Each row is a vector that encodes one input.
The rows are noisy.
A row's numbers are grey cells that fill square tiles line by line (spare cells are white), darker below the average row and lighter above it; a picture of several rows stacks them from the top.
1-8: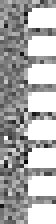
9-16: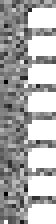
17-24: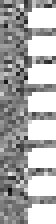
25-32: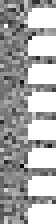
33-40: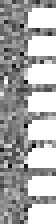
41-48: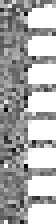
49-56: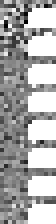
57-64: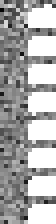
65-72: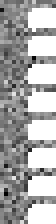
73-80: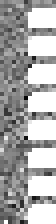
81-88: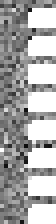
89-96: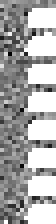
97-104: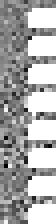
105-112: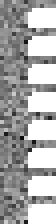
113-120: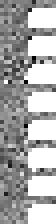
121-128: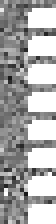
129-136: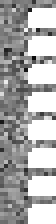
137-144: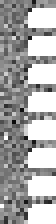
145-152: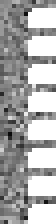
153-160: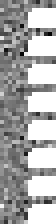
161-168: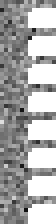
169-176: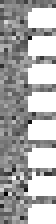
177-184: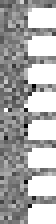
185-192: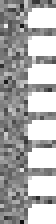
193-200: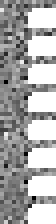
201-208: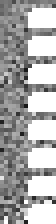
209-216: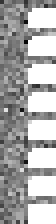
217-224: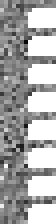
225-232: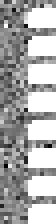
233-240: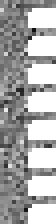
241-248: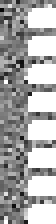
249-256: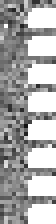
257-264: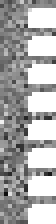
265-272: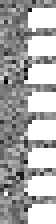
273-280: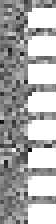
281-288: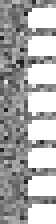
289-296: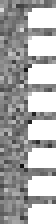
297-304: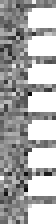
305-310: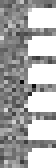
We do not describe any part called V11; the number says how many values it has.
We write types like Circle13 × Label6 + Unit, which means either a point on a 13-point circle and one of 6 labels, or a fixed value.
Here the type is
(Label6 + Line6 × (Line8 + V11)) × Label8.
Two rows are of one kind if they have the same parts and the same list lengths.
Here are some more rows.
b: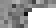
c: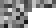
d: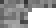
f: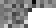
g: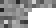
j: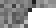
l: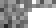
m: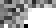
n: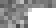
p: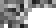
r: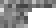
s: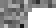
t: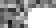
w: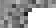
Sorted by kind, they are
b, d, j, m, w
c, f, n, p, r, s
g, l, t

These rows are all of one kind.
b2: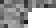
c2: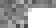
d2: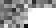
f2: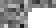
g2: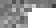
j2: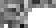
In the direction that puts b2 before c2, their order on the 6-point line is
g2, f2, b2, j2, c2, d2.
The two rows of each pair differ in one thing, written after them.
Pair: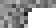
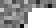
the label
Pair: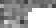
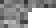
the place on the 8-point line
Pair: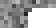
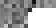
the label
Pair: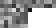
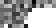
the place on the 6-point line
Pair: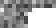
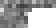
the place on the 8-point line
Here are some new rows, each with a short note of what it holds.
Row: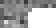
one of 8 labels, a point on a 6-point line and a value of V11
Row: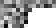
one of 8 labels, a point on a 6-point line and a point on an 8-point line
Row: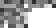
one of 8 labels, a point on a 6-point line and a point on an 8-point line
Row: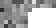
one of 6 labels and one of 8 labels
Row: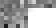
one of 6 labels and one of 8 labels
